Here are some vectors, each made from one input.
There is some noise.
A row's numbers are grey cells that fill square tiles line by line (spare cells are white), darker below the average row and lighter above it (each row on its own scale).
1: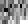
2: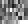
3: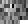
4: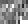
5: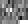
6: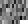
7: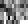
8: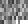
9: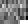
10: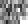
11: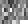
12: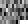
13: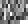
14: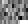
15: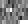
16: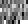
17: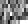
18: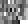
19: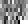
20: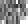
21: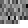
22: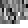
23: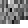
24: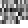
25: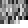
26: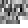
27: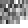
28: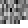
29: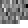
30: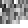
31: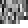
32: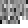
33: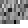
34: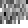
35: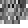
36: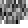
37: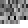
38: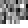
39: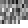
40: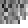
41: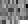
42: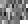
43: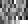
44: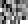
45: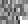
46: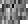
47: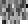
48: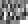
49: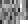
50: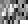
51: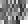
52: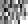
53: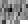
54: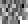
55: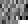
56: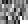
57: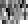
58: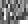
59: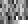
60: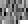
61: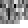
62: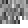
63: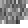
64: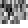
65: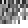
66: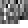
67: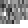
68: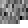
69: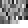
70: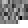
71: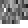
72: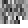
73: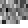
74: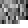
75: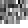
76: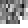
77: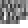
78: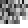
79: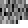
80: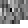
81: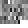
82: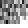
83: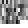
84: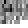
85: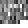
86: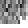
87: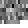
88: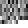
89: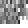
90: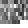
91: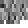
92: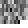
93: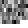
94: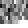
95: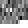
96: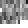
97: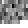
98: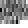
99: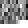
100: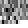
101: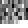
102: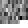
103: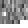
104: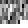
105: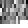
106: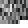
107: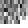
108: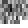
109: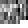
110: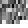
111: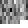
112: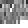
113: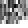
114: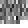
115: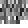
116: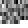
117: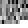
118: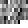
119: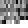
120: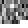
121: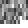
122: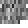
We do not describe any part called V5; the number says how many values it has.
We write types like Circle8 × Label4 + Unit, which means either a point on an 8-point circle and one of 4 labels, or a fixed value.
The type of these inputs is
List3(Bool × V5).
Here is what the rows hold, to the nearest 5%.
All of them are lists of up to three items, each a true/false value and a value of V5: about 5% are empty, 25% hold one, 25% two and 45% three.
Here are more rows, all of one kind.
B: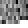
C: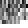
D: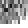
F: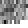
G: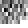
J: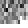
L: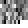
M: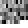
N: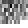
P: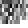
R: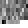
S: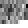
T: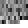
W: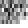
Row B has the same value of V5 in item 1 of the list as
C, J, L and R.
